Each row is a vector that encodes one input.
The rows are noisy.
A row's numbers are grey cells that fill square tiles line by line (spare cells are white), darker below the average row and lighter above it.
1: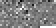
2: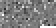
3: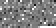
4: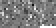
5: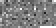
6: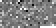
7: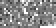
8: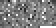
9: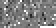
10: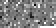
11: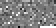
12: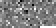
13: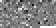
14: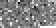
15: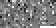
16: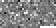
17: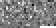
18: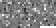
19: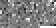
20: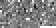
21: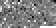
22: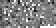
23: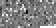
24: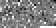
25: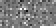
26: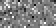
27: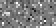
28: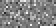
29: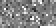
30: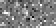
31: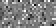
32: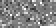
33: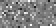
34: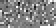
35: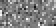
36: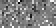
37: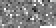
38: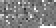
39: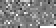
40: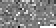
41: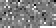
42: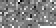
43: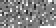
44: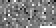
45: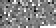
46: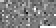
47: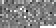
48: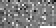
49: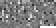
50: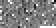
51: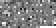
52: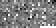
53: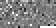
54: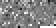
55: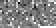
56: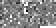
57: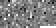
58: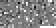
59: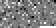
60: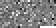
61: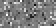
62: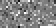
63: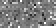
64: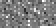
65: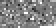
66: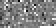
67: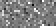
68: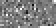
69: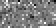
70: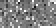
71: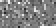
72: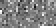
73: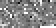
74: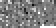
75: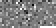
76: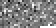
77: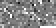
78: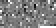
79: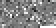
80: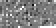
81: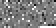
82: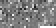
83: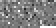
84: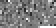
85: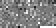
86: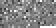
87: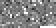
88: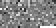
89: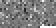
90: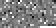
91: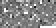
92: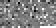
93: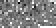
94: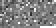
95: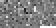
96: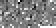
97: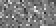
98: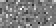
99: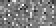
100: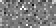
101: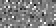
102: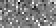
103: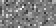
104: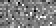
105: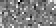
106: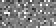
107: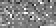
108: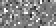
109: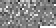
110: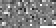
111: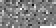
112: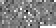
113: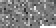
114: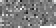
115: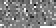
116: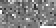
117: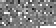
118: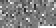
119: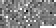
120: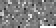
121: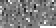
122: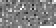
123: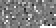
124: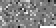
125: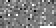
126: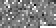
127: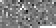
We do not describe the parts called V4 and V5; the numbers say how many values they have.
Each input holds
one of 6 labels, together with either a true/false value and a value of V5, or a value of V4.
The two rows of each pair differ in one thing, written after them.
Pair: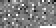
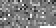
the value of V5
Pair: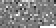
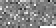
the true/false value
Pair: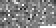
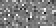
the true/false value
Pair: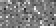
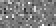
the value of V5
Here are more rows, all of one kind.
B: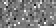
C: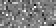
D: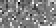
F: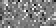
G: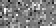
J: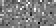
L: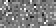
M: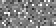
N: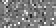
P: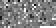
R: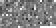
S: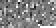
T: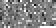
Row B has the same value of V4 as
G, J, N and S.
